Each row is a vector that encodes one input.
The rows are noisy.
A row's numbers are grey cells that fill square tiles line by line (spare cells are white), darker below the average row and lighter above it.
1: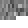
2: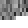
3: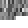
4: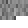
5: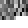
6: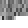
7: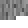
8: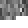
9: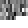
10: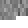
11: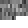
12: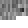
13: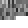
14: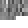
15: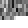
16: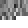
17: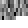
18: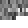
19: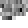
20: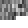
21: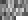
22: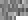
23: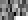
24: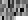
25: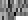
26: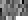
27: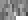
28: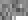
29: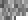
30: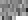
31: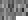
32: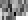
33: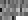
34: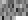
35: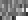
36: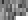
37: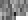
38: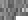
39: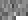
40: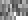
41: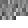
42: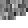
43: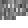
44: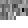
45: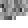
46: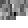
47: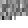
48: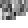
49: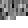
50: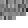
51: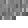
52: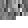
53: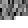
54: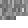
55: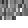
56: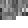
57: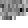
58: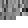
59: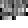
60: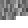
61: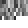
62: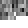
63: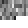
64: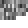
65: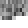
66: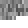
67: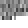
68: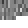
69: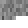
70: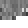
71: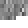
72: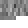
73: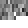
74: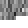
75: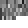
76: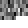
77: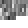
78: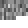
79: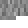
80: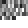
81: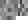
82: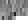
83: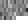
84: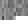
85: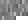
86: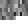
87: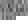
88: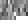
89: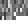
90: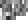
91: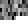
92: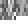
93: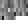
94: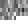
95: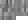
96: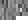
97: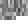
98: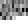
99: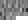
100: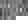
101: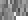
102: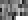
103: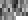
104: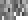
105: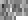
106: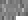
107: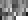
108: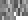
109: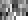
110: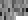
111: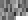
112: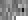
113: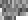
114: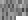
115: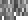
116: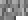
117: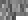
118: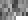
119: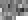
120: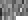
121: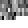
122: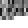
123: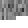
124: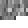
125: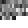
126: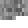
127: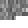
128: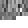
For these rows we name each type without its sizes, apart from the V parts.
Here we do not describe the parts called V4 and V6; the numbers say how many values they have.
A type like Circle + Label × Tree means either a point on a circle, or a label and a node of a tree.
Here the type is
Label + (Line + V4) × V6.
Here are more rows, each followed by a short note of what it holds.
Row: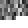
a label
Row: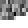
a label
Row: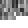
a value of V4 and a value of V6
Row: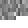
a value of V4 and a value of V6
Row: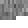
a point on a line and a value of V6
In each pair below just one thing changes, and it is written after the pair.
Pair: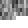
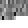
the value of V6
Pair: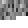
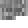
the place on the line
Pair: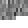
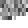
the place on the line
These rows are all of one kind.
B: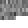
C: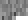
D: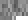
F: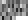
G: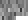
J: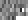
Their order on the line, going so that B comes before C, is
G, B, C, D, F, J.
